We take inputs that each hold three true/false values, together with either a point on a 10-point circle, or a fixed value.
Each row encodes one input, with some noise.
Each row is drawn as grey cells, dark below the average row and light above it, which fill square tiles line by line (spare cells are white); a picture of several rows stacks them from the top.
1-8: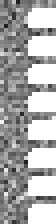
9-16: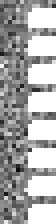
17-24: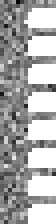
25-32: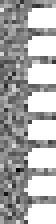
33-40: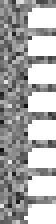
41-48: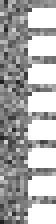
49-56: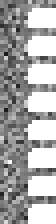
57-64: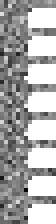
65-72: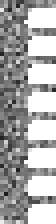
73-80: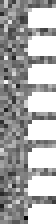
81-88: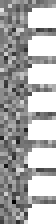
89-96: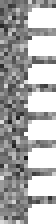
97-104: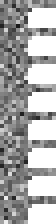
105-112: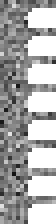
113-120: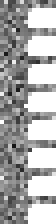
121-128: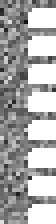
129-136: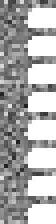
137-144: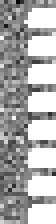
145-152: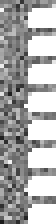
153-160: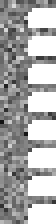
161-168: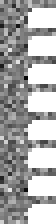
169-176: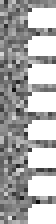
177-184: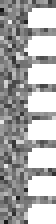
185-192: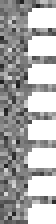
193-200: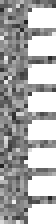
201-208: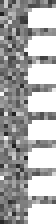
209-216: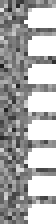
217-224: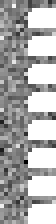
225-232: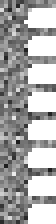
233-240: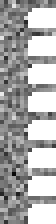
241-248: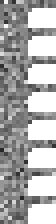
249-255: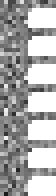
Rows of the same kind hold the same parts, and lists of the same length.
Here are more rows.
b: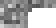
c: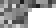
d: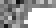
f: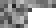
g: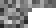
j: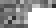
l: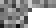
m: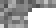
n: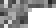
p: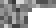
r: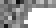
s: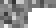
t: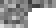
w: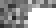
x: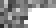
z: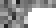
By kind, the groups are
b, c, f, g, l, m, n, p, s, t
d, j, r, w, x, z

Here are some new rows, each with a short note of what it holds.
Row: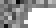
three true/false values
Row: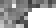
a point on a 10-point circle and three true/false values
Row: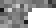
a point on a 10-point circle and three true/false values
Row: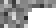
a point on a 10-point circle and three true/false values
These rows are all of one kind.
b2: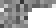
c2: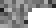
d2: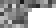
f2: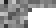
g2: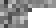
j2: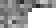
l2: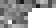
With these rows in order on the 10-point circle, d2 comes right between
f2 and l2.
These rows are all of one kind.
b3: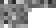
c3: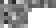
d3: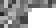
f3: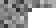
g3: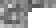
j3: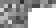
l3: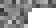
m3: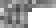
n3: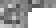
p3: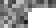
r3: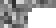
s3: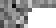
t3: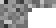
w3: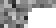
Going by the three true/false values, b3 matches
c3, p3 and r3.
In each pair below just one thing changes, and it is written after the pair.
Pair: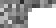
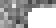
one of the three true/false values
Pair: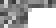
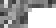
the place on the 10-point circle
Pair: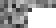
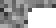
the place on the 10-point circle
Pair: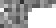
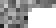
one of the three true/false values
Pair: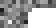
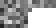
the place on the 10-point circle
